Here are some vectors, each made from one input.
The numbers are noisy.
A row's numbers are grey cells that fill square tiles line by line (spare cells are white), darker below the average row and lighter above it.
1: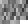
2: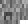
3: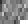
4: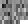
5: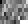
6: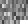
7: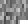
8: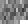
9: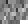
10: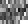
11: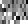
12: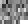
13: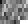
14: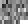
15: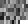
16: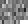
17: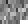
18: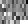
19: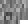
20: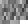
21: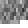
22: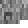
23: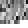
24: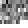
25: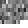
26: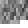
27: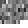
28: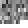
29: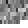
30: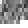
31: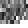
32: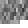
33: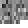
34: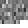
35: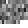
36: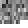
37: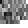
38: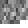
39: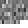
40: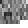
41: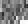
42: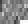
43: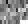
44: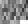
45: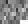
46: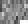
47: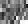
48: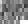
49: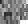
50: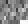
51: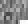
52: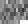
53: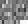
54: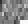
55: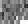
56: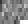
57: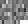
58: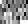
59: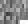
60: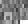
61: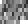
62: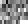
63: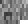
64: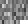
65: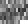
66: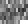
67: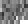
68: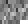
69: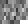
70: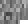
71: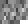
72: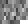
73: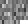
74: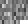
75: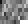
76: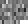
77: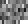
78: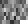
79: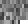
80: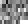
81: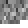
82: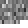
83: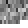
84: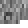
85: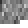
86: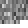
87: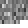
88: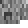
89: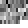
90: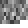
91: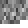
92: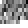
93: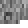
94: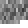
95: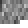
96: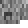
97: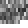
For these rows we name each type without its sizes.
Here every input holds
three true/false values.
